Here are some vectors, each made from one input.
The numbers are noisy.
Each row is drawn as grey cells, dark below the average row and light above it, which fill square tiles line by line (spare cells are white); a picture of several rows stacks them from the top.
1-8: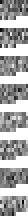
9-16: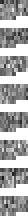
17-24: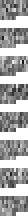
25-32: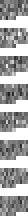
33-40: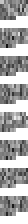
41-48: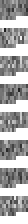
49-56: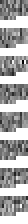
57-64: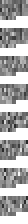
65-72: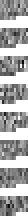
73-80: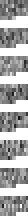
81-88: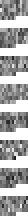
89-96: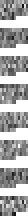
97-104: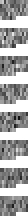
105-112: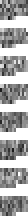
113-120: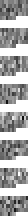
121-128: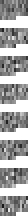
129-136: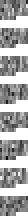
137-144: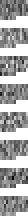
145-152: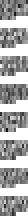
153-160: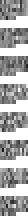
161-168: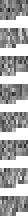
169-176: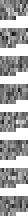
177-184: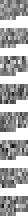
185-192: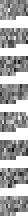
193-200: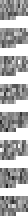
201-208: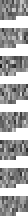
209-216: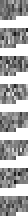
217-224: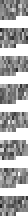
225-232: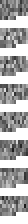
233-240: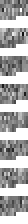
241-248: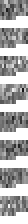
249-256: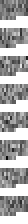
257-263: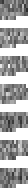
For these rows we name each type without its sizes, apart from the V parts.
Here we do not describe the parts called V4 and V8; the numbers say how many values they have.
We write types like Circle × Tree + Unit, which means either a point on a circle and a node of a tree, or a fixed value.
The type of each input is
(Line + V4) × (Tree + V8).
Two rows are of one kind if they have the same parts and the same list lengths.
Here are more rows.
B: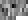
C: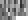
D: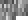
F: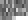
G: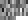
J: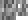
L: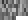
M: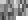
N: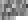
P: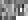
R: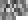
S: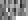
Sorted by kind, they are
B, G
C, F, P, S
D, L
J, M, N, R

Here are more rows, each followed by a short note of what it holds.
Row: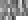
a value of V4 and a value of V8
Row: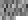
a node of a tree and a value of V4
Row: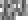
a node of a tree and a value of V4
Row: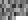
a point on a line and a value of V8
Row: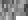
a value of V4 and a value of V8
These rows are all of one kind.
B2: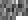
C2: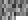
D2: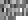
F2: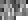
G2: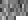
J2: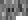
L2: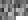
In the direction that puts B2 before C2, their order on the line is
B2, J2, G2, C2, L2, D2, F2.
